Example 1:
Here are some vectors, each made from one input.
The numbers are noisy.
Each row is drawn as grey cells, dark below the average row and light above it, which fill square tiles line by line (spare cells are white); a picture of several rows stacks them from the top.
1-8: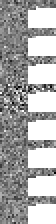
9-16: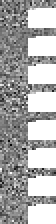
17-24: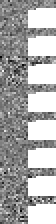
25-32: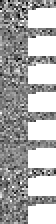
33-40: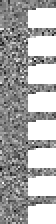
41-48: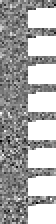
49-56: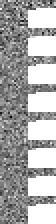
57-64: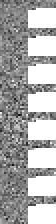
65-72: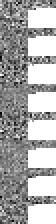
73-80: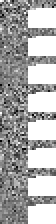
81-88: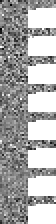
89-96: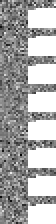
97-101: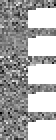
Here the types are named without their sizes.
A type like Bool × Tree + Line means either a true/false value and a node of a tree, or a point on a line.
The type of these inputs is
List(Line).
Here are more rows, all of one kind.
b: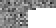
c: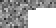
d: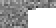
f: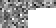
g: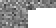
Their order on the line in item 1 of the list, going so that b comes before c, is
d, g, b, c, f.
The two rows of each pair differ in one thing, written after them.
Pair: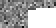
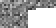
the place on the line in item 1 of the list
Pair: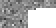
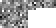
the place on the line in item 2 of the list
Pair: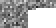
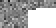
the place on the line in item 1 of the list
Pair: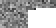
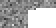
the place on the line in item 1 of the list
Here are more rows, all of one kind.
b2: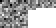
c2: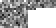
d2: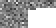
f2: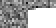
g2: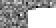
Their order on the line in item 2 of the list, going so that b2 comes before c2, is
g2, f2, b2, c2, d2.
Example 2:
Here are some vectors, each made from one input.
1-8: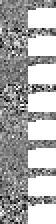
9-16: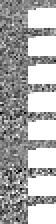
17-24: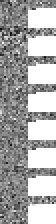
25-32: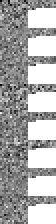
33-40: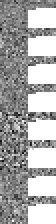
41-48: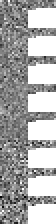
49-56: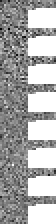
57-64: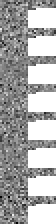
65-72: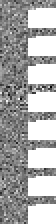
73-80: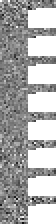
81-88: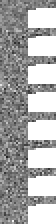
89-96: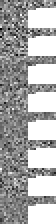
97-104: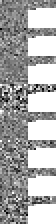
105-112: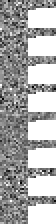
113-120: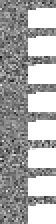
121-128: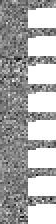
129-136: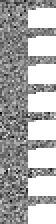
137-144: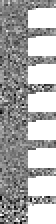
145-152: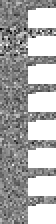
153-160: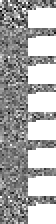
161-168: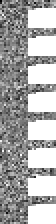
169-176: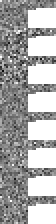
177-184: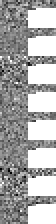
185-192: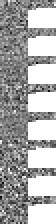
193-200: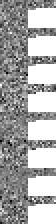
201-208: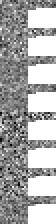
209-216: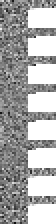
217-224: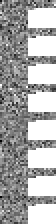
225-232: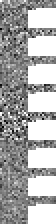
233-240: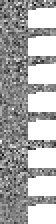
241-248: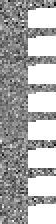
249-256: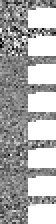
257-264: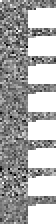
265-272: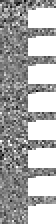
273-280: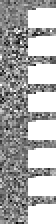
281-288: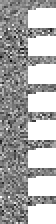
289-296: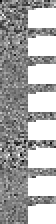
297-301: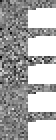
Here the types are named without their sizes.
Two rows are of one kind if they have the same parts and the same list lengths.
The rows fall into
3 kinds.
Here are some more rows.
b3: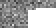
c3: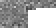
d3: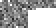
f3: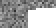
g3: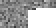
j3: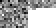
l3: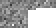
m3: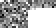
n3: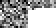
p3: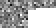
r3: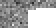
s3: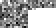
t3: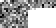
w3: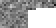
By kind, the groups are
b3, d3, n3, r3, s3
c3, f3, g3, j3, l3, p3, w3
m3, t3

